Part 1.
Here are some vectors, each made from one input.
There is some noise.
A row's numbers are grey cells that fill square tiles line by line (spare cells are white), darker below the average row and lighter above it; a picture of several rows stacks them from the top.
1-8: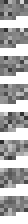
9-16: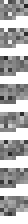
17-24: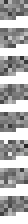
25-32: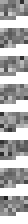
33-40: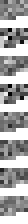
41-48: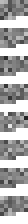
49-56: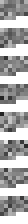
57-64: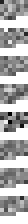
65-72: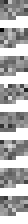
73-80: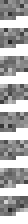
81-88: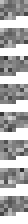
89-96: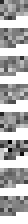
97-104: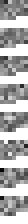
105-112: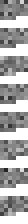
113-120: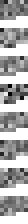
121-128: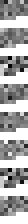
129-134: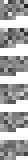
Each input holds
a list of up to two points on a 13-point line.
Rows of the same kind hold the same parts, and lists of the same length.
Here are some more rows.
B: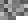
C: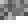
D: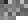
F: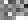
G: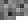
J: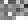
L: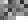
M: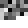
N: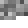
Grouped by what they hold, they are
B, D, G
C, F, J, L, N
M

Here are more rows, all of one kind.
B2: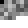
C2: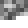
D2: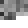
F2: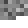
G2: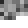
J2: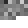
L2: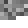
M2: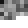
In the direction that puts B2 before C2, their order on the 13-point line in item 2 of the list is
B2, M2, J2, G2, D2, F2, L2, C2.
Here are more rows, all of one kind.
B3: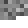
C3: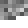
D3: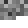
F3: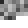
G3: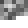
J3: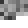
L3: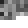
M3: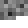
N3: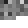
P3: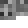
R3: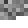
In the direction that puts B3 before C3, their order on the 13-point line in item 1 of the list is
G3, F3, J3, L3, P3, M3, N3, D3, B3, R3, C3.
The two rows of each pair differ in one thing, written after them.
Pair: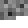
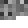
the place on the 13-point line in item 2 of the list
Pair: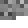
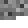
the place on the 13-point line in item 2 of the list
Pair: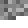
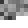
the place on the 13-point line in item 1 of the list
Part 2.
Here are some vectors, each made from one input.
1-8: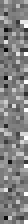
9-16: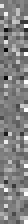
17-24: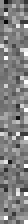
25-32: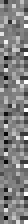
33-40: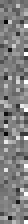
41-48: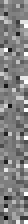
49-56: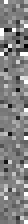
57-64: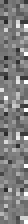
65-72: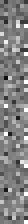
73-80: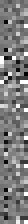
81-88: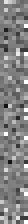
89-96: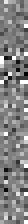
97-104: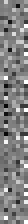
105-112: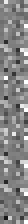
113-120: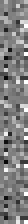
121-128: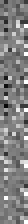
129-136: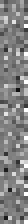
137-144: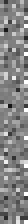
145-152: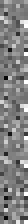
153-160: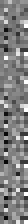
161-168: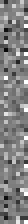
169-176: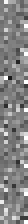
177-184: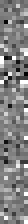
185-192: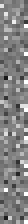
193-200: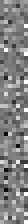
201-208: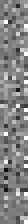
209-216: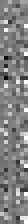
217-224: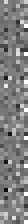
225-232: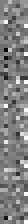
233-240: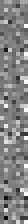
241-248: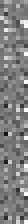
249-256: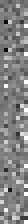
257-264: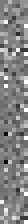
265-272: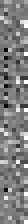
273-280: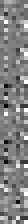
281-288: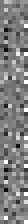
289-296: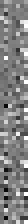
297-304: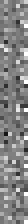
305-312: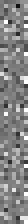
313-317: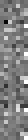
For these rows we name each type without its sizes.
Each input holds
a list of points on a line.
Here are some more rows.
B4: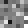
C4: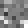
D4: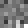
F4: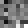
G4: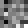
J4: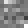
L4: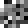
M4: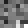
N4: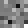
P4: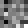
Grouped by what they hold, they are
B4, C4, J4, N4
D4, F4, G4, M4, P4
L4

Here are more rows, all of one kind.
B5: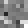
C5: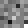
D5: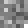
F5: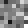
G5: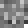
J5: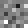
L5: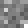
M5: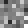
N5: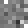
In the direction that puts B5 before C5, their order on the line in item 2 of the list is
B5, J5, M5, F5, L5, G5, C5, N5, D5.
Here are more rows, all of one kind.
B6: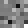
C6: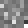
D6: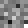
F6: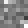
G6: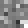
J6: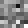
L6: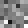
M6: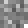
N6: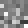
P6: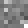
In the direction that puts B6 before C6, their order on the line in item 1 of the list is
M6, G6, F6, P6, J6, B6, L6, D6, N6, C6.
